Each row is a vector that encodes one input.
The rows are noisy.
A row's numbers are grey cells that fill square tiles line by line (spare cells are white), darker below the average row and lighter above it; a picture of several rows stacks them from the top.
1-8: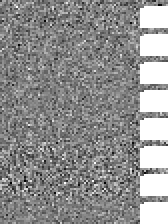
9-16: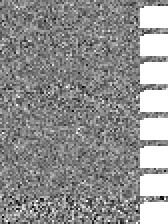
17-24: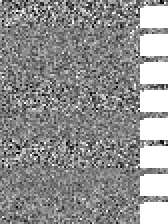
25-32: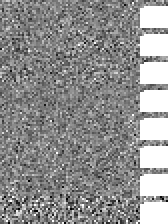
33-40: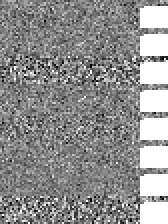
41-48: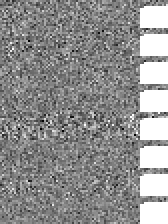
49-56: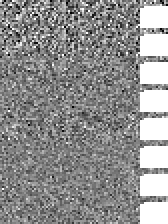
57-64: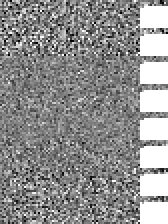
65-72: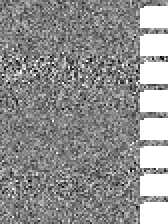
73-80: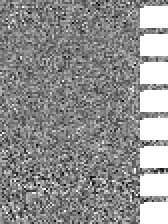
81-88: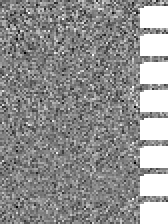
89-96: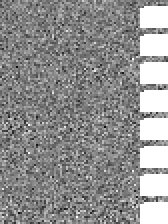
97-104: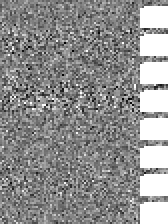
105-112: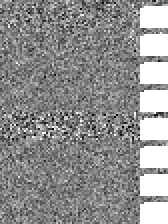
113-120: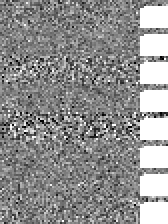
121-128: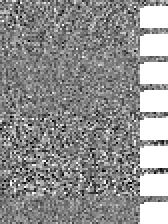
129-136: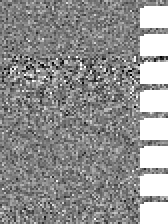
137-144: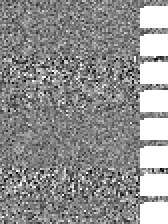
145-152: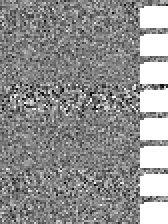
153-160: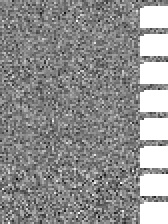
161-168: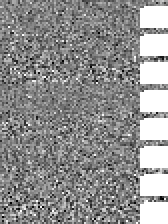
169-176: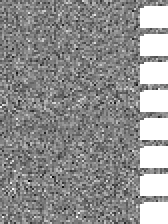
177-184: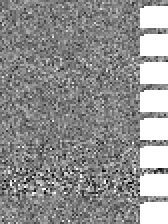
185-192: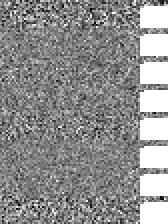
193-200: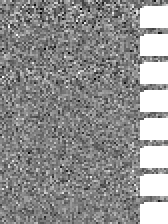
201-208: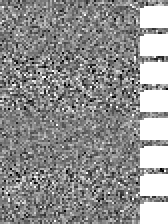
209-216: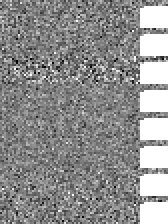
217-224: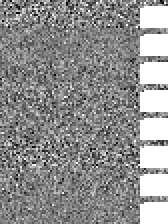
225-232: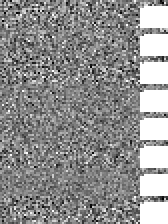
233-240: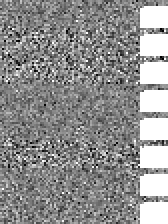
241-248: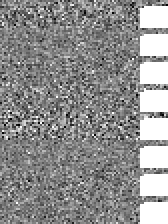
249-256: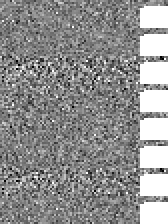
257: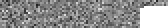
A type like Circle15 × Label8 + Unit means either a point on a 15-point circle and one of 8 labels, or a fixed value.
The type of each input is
Circle16 × (Tree10 + Unit) + Line6.
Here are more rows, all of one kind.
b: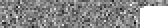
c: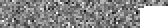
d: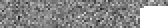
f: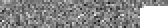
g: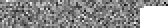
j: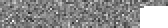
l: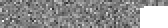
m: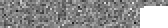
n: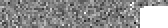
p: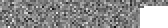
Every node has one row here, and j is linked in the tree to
c and l.
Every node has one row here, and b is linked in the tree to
m.
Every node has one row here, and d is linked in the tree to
g and l.
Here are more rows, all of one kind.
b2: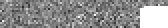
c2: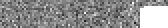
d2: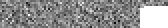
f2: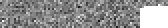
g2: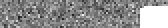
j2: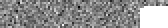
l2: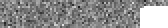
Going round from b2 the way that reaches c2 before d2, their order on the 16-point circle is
b2, c2, g2, j2, l2, d2, f2.
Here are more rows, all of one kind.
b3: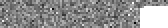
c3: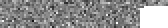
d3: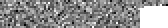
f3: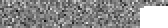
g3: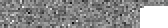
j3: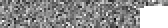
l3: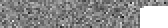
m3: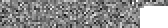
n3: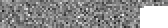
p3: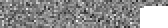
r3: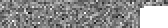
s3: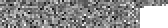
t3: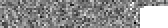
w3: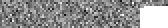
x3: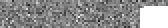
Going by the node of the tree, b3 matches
d3, f3, m3 and t3.
